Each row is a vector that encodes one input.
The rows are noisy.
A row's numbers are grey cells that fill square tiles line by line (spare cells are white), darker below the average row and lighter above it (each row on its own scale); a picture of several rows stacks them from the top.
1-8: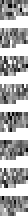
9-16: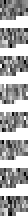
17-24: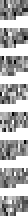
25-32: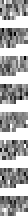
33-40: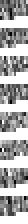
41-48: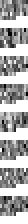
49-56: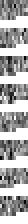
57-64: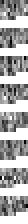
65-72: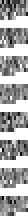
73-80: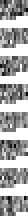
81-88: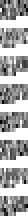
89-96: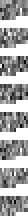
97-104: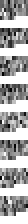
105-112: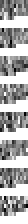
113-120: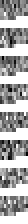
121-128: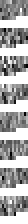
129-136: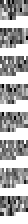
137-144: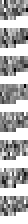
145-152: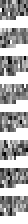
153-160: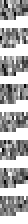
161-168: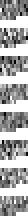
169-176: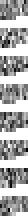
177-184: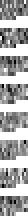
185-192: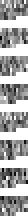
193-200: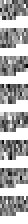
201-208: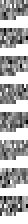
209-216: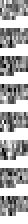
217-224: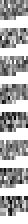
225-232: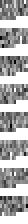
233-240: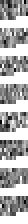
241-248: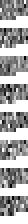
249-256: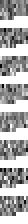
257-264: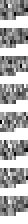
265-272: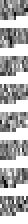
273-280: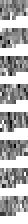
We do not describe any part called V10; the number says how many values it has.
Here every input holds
a true/false value, together with either a point on a 4-point line, or a value of V10.
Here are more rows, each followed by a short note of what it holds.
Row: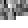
a point on a 4-point line and a true/false value
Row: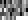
a point on a 4-point line and a true/false value
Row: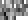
a point on a 4-point line and a true/false value
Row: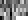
a true/false value and a value of V10
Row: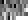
a true/false value and a value of V10
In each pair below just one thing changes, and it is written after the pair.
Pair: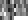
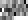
the true/false value
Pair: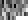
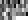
the value of V10
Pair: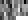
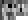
the value of V10
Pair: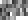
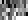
the true/false value
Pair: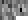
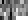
the value of V10
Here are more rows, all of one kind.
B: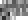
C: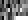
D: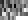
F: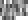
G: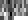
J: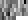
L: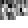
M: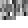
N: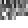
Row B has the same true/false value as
F, J and M.
